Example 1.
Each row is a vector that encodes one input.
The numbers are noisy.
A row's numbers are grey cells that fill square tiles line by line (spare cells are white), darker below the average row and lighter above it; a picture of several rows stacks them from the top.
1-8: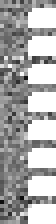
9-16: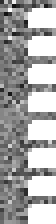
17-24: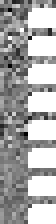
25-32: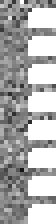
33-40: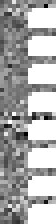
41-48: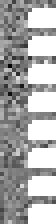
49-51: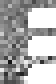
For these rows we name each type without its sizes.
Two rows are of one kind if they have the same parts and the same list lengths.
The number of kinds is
2.
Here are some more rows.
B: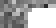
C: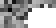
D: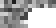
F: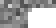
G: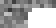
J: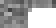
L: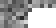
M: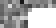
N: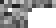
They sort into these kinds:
B
C, D, F, G, J, L, M, N

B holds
a fixed value.
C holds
a node of a tree.
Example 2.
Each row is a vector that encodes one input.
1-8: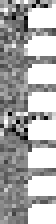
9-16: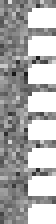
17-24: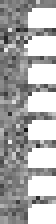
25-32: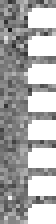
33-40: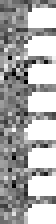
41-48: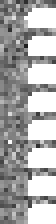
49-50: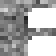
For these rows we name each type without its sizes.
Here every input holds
a point on a circle.
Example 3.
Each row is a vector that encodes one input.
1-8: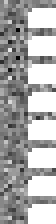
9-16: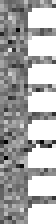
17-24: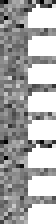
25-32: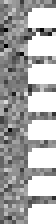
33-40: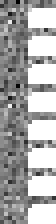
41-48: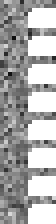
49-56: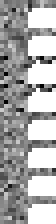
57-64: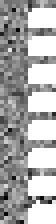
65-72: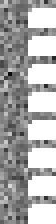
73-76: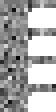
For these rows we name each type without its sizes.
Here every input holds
either a fixed value, or a node of a tree.
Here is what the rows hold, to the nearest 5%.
About 10% of them hold a fixed value. The rest hold a node of a tree.
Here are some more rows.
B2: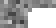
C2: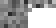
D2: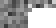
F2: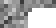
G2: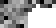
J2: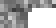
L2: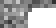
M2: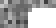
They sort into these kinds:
B2, C2, D2, F2, J2, L2, M2
G2

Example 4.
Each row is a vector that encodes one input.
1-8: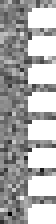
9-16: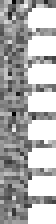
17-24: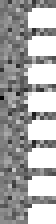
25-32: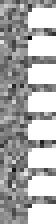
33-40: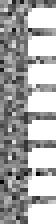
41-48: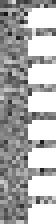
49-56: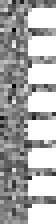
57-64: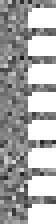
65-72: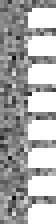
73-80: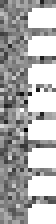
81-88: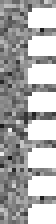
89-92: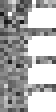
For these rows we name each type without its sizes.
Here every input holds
a label.
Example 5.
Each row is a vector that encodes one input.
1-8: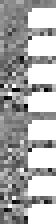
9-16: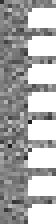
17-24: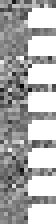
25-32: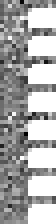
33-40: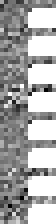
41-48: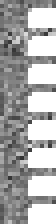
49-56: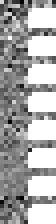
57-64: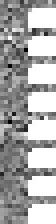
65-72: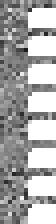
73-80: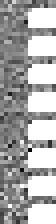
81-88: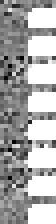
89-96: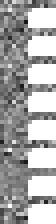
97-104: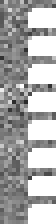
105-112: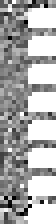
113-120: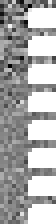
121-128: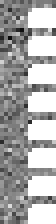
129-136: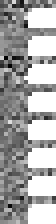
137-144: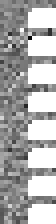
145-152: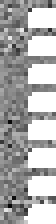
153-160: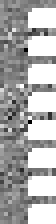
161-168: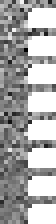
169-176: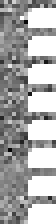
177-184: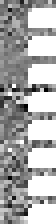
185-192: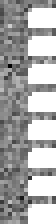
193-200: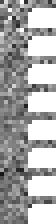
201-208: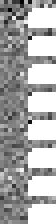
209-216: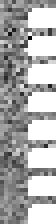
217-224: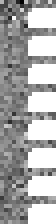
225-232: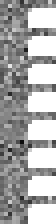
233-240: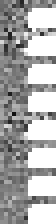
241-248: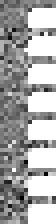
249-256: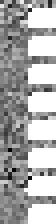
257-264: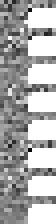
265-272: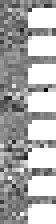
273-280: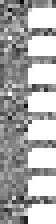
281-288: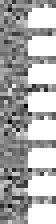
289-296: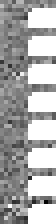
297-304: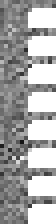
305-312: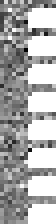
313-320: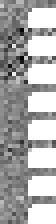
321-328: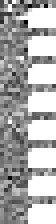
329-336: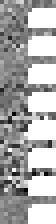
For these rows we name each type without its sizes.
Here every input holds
either a fixed value, or a node of a tree.
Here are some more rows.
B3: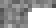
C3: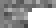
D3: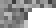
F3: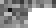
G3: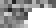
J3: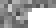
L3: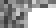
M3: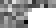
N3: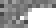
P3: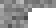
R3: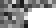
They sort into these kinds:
B3, C3, D3, F3, G3, J3, M3, N3, P3, R3
L3

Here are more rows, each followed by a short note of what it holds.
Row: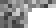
a fixed value
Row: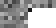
a node of a tree
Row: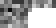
a node of a tree
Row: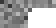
a node of a tree
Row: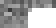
a node of a tree
